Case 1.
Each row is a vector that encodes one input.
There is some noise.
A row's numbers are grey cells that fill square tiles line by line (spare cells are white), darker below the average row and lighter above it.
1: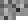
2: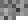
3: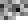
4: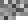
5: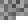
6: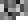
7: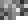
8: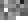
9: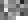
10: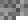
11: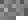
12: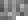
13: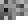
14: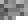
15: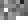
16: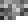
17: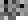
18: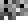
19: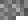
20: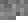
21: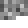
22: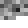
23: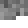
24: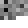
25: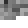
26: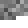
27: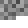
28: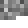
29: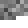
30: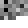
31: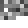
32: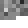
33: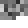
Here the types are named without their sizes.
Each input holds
a node of a tree.
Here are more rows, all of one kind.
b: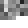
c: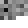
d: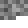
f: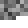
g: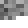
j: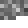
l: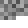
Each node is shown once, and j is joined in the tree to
b and d.
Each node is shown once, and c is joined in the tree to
d and g.
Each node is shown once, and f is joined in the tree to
d and l.
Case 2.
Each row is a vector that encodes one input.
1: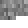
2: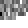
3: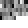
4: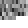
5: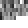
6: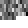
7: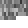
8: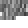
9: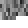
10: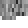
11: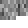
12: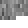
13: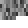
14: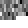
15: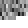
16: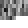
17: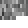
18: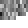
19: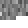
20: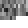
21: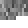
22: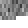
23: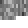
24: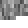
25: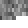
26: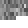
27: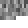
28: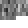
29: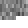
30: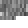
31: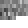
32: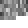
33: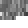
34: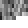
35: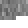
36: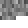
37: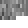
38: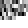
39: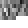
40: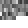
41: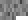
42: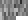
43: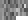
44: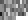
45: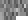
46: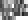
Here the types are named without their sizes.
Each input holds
a node of a tree.
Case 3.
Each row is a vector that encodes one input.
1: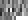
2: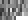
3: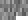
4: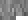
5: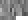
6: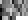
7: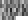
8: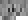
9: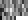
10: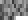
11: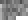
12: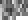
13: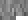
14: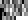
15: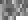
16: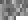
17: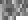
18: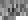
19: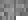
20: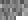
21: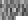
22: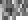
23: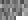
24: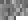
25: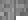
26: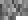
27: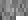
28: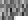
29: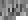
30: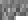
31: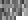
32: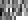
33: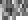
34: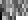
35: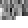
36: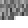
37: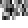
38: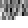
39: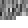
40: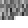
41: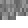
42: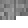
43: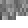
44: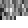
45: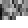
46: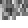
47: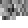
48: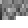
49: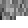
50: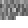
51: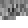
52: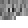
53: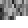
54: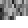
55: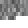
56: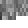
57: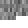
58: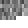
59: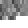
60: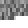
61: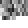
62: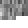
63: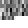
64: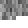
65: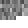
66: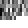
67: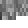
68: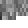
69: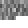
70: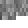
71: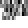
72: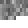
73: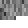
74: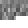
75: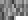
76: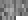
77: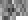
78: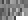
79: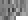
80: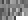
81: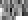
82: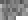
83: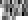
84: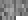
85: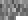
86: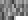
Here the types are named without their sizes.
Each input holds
a point on a line.
